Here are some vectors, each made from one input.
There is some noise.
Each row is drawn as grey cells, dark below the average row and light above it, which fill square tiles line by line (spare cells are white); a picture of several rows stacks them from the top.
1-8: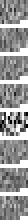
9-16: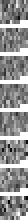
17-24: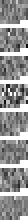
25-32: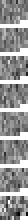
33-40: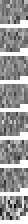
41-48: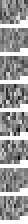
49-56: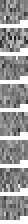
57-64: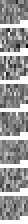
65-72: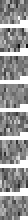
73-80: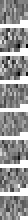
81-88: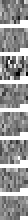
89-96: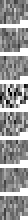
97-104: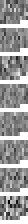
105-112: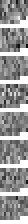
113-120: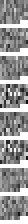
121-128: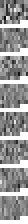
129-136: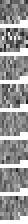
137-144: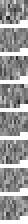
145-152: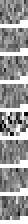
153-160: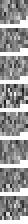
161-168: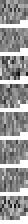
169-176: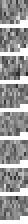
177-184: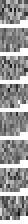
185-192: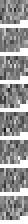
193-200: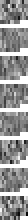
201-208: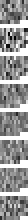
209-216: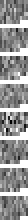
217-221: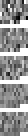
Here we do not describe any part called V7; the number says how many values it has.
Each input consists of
a point on a 9-point line, together with either a point on a 9-point circle, one of 5 labels and a value of V7, or a point on an 8-point line.
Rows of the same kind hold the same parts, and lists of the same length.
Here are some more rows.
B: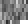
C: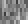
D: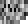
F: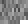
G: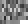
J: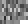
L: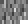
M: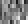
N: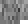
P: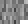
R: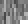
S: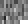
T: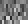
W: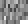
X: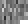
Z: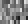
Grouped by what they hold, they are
B, D, F, N, P, W, Z
C, G, J, L, M, R, S, T, X

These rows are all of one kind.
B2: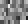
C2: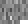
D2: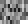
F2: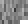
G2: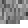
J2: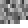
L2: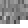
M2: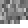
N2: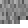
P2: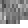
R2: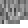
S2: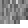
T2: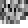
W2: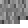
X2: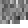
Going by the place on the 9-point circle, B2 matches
J2, N2, R2 and W2.
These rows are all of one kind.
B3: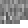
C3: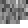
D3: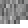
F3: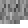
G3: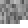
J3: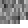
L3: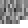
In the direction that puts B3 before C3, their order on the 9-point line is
G3, L3, B3, D3, F3, J3, C3.
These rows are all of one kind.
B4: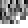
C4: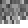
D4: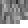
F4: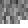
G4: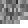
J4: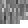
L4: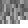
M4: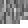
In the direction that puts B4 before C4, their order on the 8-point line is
M4, J4, B4, D4, F4, C4, L4, G4.
